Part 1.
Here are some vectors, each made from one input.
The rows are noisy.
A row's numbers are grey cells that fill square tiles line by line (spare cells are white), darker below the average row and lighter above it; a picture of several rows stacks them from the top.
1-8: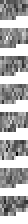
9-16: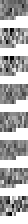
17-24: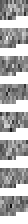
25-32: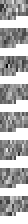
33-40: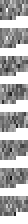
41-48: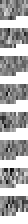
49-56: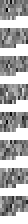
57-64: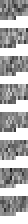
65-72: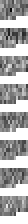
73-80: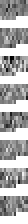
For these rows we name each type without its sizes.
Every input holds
a list of points on a line.
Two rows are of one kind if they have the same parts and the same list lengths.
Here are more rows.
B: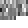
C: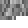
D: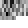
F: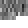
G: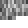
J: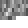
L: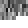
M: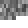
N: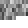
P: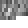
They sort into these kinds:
B, C, G, J, N, P
D
F, L, M

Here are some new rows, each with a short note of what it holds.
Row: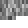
a list of one item
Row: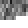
a list of two items
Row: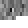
a list of two items
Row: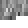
a list of one item
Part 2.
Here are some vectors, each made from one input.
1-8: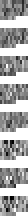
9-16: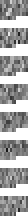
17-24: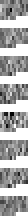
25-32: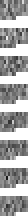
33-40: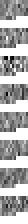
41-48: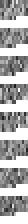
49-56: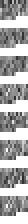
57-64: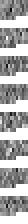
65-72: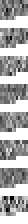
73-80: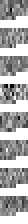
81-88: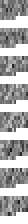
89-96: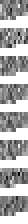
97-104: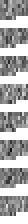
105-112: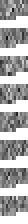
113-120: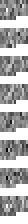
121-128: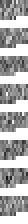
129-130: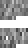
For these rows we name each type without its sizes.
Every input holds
a list of points on a line.
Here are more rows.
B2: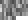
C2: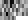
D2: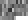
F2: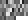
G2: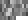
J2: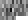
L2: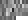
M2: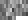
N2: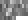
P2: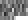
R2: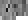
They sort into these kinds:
B2, D2, J2, P2, R2
C2
F2, G2, L2, M2, N2

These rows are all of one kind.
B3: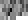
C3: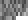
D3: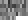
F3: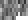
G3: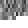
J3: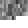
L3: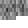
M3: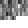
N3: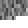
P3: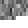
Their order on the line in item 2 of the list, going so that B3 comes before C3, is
J3, L3, G3, B3, D3, C3, N3, M3, P3, F3.
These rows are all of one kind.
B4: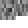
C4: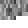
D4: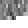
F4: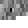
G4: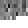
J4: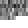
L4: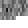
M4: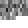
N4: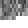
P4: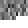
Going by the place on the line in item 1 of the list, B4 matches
C4 and D4.
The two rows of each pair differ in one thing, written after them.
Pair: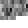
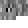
the place on the line in item 1 of the list
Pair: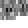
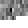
the place on the line in item 1 of the list
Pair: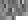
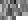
the place on the line in item 2 of the list
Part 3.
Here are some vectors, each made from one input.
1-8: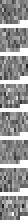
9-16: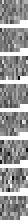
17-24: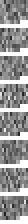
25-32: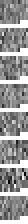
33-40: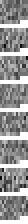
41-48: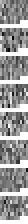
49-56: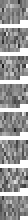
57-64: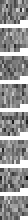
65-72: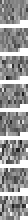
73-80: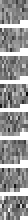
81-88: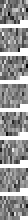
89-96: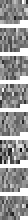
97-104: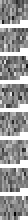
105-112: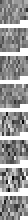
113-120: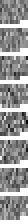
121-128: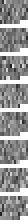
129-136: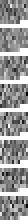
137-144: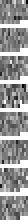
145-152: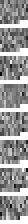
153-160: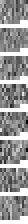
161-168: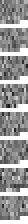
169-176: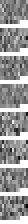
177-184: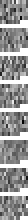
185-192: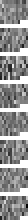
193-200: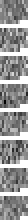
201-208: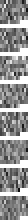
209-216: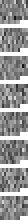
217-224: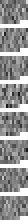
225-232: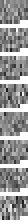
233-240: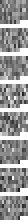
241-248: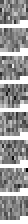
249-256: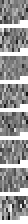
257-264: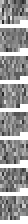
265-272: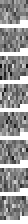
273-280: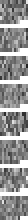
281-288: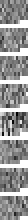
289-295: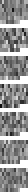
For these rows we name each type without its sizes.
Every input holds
a label, together with either a point on a circle, or a fixed value.
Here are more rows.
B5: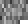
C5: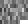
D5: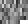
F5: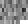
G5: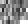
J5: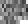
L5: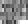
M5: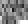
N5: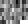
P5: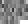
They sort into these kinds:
B5, D5, F5, G5, N5
C5, J5, L5, M5, P5

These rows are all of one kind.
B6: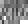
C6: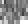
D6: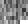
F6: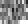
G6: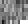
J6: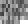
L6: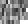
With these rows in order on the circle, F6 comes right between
C6 and J6.
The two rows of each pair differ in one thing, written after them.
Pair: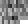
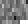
the label
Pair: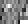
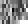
the label
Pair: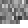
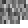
the place on the circle
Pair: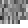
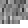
the label
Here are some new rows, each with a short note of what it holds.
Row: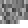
a label
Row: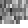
a point on a circle and a label
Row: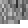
a point on a circle and a label
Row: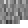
a label
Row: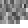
a point on a circle and a label
